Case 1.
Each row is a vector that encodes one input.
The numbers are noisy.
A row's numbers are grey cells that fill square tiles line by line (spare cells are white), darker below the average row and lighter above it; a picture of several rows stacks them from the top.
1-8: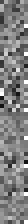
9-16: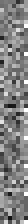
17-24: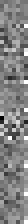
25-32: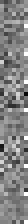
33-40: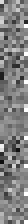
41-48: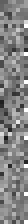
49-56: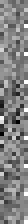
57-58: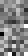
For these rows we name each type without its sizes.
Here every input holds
a point on a line.
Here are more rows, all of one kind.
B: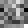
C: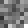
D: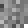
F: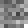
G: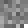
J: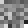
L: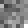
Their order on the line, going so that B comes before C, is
B, J, D, G, F, L, C.
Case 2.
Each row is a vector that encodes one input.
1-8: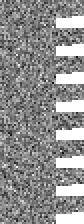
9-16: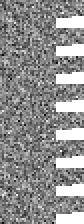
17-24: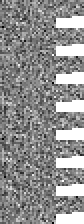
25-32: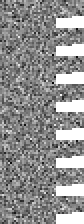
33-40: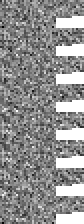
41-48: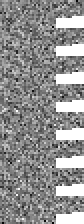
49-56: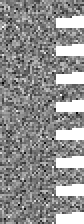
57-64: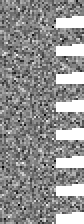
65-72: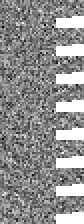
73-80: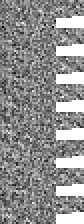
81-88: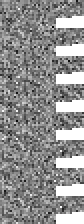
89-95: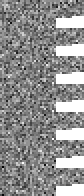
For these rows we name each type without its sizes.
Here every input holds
a point on a circle.
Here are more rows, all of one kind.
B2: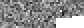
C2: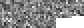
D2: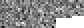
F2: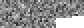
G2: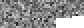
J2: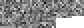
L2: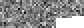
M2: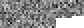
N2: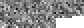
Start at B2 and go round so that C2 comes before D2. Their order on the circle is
B2, G2, F2, J2, L2, C2, D2, M2, N2.
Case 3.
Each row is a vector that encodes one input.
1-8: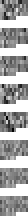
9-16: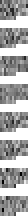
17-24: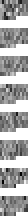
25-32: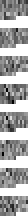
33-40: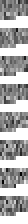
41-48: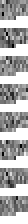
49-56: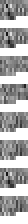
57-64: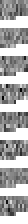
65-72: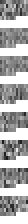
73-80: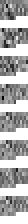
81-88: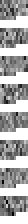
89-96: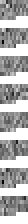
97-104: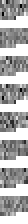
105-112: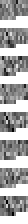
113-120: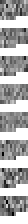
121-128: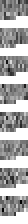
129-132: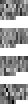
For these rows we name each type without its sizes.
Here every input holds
a node of a tree.
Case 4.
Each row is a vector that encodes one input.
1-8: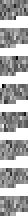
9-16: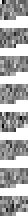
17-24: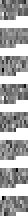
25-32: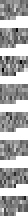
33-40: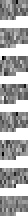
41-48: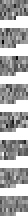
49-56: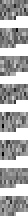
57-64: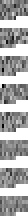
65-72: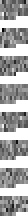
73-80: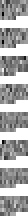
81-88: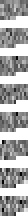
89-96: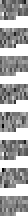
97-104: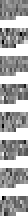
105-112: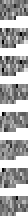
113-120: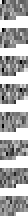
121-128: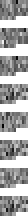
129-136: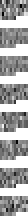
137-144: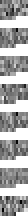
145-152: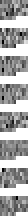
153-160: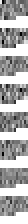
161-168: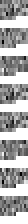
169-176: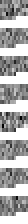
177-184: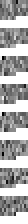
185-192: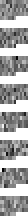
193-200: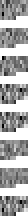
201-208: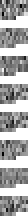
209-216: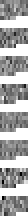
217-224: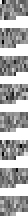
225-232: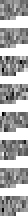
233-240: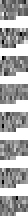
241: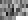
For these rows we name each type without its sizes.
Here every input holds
a node of a tree.
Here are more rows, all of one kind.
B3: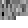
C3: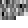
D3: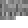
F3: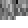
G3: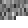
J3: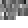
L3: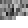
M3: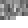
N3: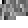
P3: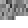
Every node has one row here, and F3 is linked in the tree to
D3.
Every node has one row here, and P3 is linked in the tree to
B3 and D3.
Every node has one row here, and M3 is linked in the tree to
D3 and L3.
